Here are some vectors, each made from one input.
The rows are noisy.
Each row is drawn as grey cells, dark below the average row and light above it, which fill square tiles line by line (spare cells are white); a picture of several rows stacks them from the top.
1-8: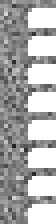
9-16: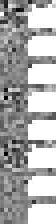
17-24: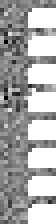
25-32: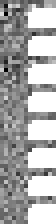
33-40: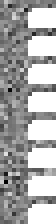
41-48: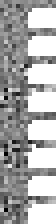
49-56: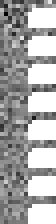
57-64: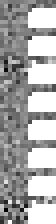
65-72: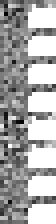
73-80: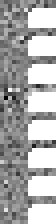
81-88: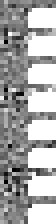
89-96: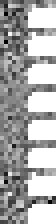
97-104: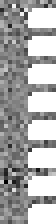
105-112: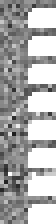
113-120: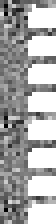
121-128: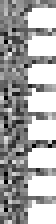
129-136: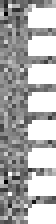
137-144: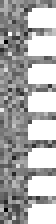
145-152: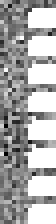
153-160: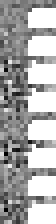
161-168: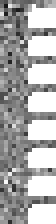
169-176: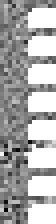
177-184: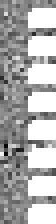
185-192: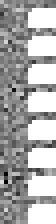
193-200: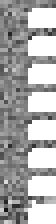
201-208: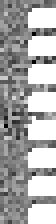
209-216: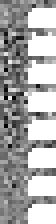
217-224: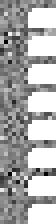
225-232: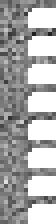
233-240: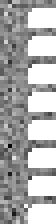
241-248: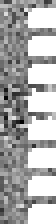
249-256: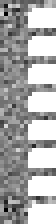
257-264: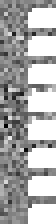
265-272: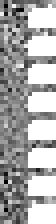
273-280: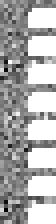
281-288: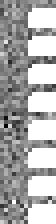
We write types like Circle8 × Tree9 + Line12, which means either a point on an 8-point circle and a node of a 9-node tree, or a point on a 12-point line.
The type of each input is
Label8 + Line13 × Line13 × Line13 × Line13.
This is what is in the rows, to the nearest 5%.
About 25% of them hold one of 8 labels. The rest hold a point on each of four 13-point lines.
